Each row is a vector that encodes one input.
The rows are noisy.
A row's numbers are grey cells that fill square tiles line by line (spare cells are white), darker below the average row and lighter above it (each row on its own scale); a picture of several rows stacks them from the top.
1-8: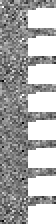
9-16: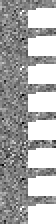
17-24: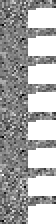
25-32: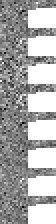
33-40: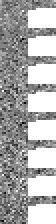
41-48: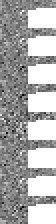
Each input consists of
a list of up to two points on a 6-point line.
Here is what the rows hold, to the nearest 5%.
All of them are lists of up to two points on a 6-point line: about 15% are empty, 40% hold one and 45% two.
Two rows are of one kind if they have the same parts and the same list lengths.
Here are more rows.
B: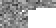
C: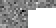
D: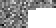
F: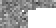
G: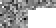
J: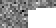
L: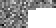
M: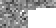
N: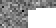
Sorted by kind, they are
B, F, G, M
C, J, N
D, L

